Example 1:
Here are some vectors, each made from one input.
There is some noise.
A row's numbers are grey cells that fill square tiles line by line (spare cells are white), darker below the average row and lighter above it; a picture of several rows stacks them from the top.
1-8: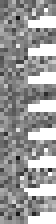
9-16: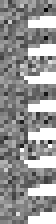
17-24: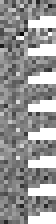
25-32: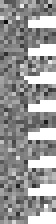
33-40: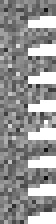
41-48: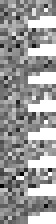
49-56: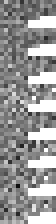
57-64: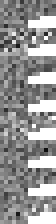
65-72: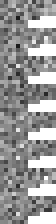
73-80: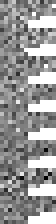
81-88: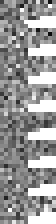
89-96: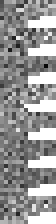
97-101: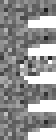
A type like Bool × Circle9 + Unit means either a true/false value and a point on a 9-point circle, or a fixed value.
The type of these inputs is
Circle10 + Line8.
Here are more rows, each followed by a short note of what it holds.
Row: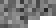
a point on a 10-point circle
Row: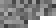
a point on a 10-point circle
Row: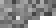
a point on a 10-point circle
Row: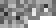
a point on an 8-point line
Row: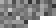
a point on a 10-point circle
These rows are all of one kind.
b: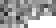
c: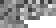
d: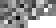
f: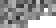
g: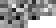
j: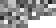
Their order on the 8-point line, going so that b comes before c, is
b, d, f, g, c, j.
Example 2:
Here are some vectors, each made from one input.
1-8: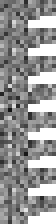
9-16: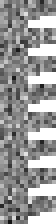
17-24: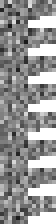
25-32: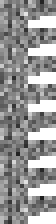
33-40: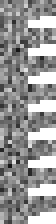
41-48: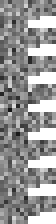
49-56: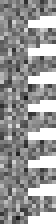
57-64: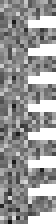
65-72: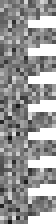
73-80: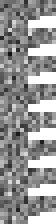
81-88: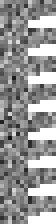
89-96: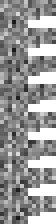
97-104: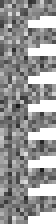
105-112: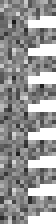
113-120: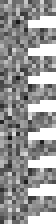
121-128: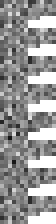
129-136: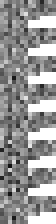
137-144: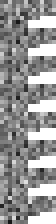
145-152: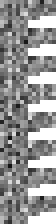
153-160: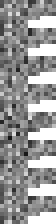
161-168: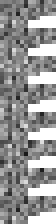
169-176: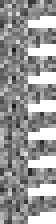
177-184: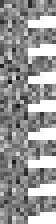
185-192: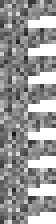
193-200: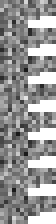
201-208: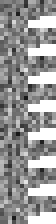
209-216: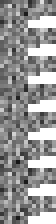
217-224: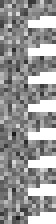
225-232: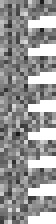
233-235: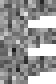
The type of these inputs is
Bool × (Circle6 + Unit).
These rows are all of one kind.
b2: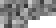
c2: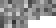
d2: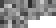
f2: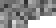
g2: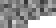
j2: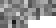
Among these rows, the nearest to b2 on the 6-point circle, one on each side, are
d2 and j2.
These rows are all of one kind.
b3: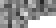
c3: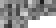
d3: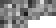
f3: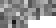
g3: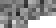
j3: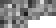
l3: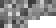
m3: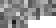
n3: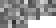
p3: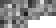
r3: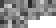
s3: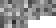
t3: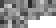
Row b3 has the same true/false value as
c3 and g3.
